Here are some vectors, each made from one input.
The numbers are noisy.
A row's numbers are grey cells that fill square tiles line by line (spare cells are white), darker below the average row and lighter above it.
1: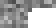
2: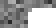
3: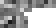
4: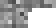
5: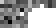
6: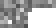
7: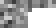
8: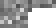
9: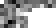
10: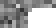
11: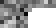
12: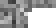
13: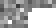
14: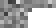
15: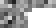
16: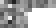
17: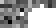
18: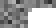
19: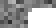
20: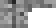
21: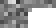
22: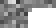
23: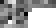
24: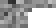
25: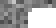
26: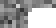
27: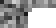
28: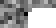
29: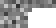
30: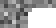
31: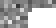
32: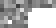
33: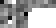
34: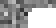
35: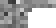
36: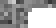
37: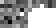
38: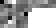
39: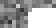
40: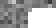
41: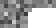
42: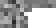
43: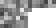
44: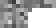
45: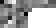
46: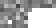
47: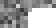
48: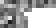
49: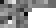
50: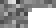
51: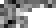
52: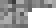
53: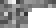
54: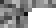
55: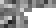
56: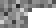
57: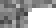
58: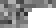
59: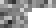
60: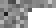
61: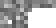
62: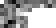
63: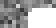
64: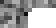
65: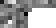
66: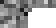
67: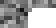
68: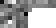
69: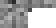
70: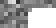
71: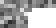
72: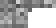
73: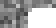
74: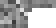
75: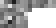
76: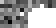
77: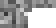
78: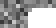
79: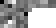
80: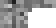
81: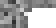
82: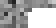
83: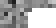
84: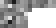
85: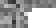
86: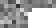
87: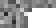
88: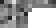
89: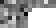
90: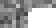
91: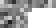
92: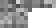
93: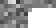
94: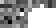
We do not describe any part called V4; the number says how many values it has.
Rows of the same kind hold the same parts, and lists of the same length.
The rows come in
3 kinds.
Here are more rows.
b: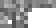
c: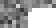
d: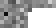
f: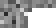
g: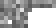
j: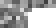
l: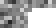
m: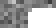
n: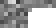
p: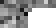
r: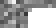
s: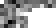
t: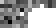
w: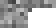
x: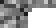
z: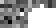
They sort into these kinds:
b, d, f, g, p, w, x
c, j, l, m, n, r
s, t, z

